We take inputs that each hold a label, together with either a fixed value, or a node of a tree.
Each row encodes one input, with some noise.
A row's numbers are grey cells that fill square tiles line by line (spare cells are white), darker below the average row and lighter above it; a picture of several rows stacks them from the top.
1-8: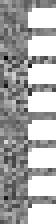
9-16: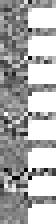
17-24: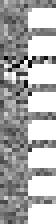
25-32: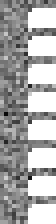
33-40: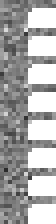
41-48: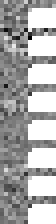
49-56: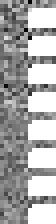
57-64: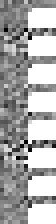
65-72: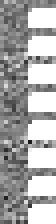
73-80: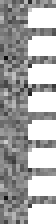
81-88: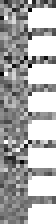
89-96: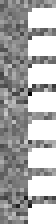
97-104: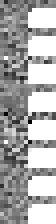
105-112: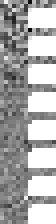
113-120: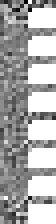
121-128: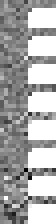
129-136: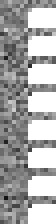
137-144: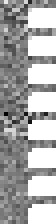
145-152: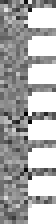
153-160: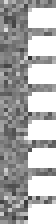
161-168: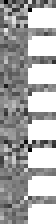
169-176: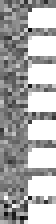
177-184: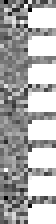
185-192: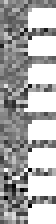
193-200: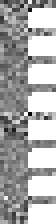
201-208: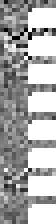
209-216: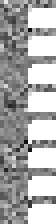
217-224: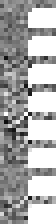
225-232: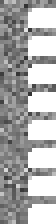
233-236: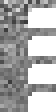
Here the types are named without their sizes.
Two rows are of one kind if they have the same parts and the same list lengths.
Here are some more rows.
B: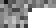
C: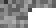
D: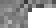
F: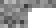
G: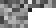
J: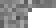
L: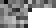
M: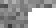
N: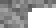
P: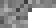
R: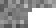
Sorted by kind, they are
B, C, L, R
D, F, G, J, M, N, P

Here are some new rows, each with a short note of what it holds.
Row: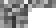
a label and a node of a tree
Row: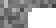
a label and a node of a tree
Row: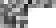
a label and a node of a tree
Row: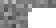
a label and a node of a tree
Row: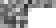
a label and a node of a tree
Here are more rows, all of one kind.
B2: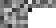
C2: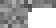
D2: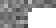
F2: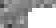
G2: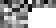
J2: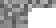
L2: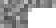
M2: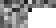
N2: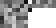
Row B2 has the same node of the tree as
M2 and N2.
